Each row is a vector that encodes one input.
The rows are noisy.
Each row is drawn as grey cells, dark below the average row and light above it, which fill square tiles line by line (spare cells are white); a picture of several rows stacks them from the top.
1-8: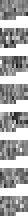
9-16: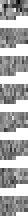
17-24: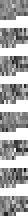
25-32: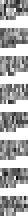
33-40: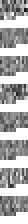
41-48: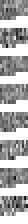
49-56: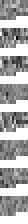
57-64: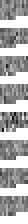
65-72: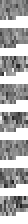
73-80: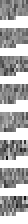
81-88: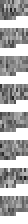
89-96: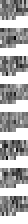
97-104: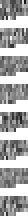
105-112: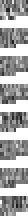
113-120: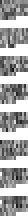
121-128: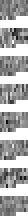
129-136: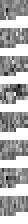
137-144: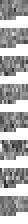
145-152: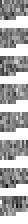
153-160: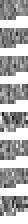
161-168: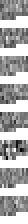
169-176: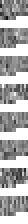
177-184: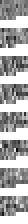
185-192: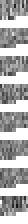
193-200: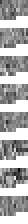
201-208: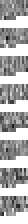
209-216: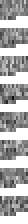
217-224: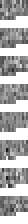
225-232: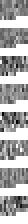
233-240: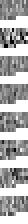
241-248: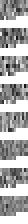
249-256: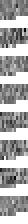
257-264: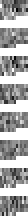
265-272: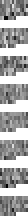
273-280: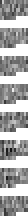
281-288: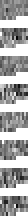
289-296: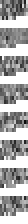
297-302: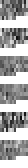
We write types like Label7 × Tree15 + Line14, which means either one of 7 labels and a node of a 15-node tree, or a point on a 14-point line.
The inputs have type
(Bool × Bool × Bool + Unit) × Circle9 × Label10 + Label11.
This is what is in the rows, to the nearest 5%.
About 70% of them hold a point on a 9-point circle and one of 10 labels, together with either a fixed value, or three true/false values. The rest hold one of 11 labels.
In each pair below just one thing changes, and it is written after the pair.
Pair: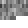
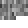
one of the three true/false values
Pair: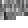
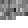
one of the three true/false values
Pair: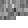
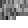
the label
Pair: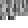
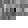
one of the three true/false values
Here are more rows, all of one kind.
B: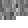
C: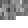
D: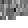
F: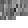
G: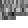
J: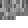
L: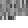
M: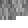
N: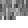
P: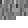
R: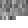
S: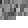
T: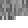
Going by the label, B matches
D, F and N.
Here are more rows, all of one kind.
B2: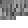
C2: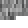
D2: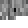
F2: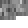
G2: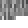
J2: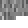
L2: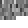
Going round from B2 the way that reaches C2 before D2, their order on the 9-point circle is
B2, F2, J2, C2, G2, L2, D2.
